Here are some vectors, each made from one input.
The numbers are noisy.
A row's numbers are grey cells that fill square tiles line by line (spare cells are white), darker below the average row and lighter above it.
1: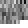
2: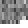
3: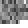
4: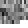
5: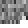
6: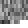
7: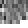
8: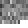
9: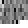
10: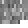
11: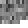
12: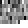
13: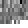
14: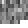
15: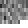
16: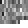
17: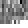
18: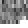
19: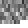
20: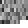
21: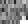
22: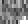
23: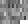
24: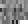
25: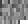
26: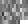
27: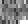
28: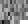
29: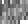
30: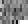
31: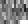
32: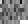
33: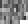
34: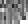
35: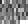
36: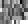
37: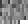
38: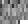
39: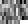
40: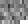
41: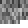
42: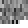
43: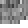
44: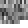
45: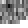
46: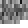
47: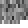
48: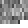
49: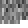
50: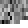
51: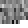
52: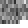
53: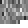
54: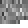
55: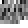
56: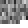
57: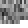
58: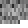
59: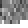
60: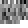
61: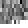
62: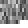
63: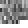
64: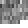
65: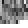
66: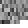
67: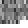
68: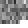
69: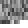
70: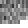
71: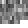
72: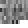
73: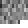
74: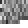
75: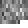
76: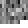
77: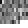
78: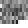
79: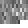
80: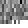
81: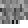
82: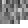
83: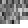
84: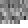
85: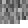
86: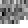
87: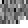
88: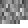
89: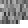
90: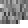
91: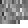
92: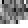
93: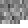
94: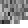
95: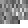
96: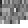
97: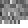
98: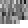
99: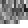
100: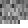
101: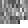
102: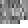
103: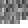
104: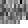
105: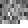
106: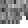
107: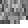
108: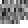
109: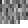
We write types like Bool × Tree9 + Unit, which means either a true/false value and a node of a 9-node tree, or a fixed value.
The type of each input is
Bool × Bool × Bool + Tree10.
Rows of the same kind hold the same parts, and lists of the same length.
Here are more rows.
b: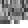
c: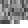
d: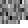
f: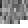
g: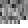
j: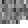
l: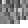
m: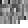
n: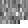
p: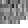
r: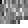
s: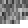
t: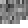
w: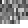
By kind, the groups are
b, c, d, j
f, g, l, m, n, p, r, s, t, w

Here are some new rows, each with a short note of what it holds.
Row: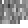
a node of a 10-node tree
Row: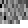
a node of a 10-node tree
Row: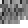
three true/false values
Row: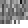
three true/false values
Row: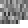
three true/false values
